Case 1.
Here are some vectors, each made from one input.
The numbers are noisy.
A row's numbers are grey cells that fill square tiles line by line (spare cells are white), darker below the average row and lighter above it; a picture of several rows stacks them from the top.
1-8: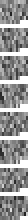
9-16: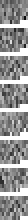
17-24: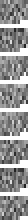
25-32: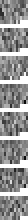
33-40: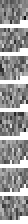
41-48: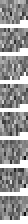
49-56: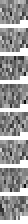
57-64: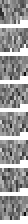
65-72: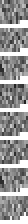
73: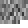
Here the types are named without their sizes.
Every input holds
three true/false values.
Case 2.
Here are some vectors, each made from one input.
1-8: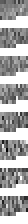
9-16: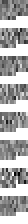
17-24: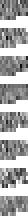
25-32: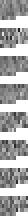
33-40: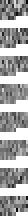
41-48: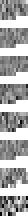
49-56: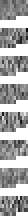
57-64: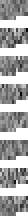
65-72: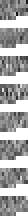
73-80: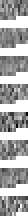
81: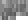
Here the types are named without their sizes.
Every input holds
three true/false values.
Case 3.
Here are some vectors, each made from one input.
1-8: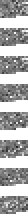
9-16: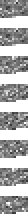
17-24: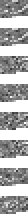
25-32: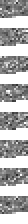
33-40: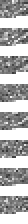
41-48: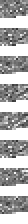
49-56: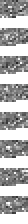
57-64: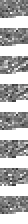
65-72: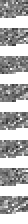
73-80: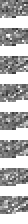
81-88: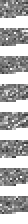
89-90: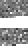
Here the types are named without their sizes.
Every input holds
four true/false values.
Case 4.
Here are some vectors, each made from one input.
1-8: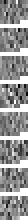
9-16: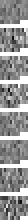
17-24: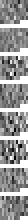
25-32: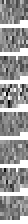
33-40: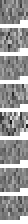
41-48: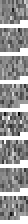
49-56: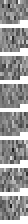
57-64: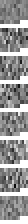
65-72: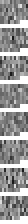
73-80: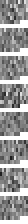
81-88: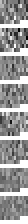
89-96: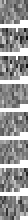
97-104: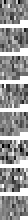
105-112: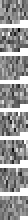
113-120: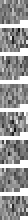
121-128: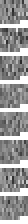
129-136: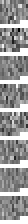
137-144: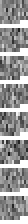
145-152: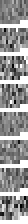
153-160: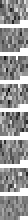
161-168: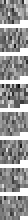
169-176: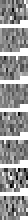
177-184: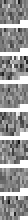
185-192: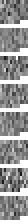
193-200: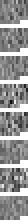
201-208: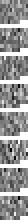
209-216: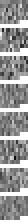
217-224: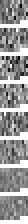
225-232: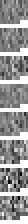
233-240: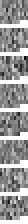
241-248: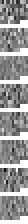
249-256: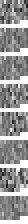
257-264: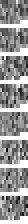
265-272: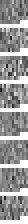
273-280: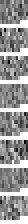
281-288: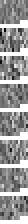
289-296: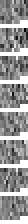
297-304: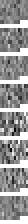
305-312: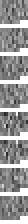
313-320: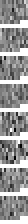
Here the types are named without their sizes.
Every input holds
a point on a line.
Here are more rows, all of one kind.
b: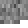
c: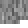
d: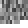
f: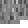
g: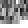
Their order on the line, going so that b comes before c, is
g, f, b, c, d.
